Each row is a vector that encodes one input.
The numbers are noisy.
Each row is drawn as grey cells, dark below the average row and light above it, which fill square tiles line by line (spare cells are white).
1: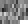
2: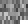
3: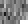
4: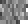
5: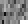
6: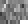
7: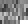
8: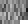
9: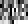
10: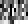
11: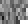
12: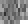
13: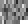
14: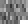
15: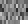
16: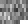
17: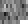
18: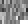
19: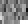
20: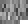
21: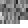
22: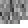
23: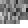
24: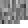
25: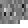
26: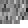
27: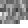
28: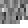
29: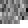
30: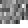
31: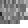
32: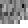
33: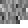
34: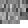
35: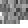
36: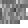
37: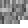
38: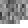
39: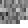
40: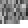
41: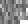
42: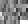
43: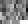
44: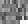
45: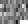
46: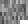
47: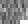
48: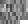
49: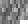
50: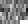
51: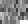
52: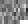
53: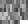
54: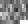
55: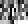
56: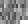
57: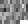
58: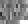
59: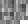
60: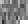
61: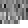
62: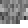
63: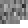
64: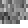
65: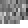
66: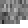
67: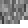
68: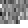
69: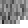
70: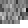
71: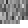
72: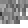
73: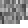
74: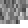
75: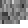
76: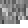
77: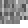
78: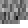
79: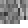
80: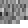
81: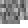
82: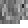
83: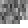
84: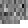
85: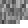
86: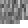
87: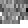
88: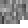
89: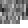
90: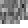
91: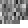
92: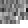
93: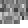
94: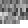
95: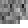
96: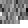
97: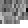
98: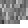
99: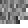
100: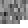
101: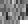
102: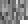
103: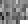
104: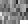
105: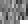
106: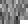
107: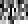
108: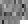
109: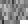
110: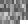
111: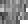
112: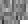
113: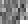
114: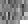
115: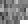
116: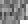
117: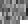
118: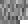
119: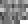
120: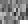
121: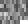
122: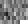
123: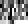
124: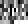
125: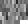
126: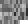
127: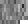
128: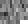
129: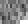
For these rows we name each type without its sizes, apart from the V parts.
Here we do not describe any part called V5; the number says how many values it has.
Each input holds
a list of items, each a label and a value of V5.
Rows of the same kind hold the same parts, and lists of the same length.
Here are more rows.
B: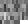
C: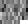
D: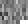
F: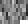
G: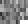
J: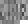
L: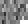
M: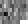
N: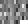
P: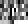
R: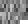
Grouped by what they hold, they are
B, C, F, N, R
D, G, J, L, M
P

